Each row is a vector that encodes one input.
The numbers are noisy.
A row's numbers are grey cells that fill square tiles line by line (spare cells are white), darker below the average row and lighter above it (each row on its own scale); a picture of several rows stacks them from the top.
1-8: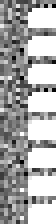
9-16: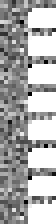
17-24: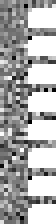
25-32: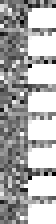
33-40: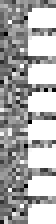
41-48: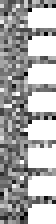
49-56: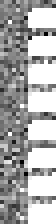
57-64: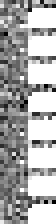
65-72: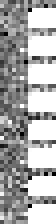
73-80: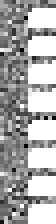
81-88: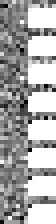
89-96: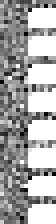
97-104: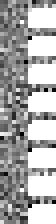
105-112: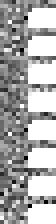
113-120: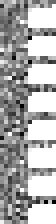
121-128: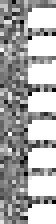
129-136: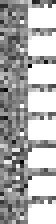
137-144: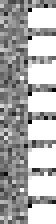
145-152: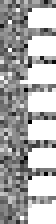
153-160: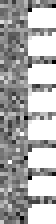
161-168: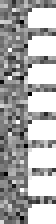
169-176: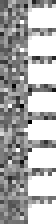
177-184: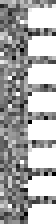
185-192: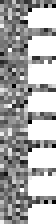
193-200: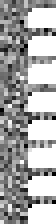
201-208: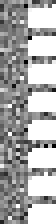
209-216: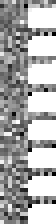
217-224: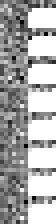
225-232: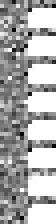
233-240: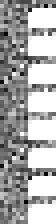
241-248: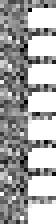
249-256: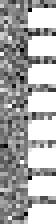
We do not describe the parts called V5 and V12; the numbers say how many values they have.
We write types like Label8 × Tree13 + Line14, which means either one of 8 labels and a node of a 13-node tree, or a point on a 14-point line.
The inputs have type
Bool × V5 × V12 + List2(Line8).
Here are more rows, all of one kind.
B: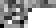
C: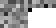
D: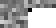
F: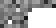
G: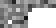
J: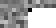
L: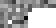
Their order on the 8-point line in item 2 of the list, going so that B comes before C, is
B, J, D, C, F, G, L.
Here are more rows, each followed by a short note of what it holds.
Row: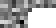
a list of two items
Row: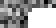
a list of one item
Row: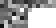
the empty list
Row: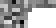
a list of two items
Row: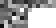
the empty list
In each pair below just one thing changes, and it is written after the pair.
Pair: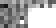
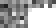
the true/false value
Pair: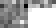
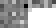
the true/false value
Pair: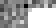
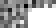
the value of V12
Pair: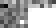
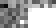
the value of V5
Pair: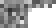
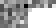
the value of V12
